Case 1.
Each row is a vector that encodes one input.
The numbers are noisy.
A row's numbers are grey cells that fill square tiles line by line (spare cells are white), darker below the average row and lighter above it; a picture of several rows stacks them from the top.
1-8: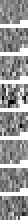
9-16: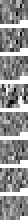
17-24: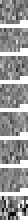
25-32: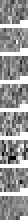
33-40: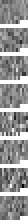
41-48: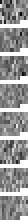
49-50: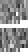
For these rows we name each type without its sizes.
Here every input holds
a list of points on a line.
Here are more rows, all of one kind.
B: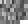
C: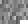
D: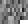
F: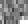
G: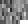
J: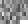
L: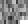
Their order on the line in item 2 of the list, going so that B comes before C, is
D, G, F, J, B, C, L.
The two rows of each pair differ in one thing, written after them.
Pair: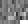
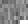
the place on the line in item 2 of the list
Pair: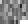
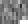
the place on the line in item 2 of the list
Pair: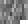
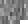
the place on the line in item 2 of the list
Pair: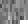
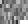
the place on the line in item 2 of the list
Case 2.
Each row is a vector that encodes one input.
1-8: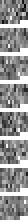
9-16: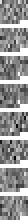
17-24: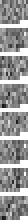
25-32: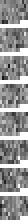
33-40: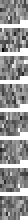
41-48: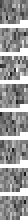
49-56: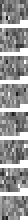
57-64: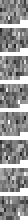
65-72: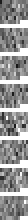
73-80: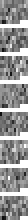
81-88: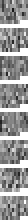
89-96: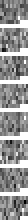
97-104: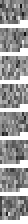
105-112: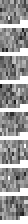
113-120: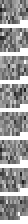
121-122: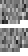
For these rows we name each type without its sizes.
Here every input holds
either a point on a circle, or a point on a line.
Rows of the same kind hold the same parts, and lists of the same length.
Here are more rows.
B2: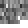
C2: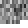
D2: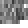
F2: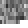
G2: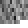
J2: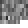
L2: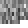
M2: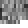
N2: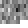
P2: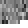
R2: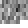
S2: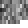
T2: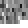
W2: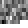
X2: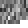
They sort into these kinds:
B2, G2, J2, M2, S2, T2, X2
C2, D2, F2, L2, N2, P2, R2, W2

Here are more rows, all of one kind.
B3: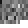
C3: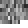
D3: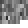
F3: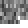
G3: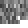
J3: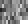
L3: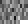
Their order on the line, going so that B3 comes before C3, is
F3, G3, L3, B3, D3, J3, C3.
